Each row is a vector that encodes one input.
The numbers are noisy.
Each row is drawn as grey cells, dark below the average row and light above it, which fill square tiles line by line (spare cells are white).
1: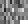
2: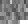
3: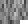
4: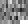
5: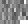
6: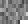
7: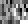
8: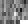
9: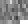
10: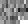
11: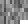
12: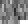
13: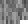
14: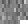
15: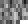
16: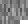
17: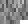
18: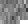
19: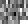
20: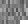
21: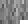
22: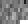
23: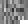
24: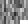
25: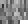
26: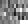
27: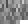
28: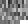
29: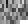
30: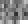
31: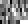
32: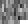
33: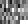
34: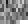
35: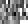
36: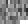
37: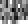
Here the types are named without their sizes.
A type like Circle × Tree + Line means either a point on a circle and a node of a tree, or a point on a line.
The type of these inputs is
(Bool × Bool × Bool + Unit) × Line.
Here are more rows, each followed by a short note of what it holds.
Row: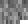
a point on a line and three true/false values
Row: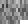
a point on a line
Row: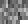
a point on a line and three true/false values
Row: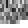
a point on a line
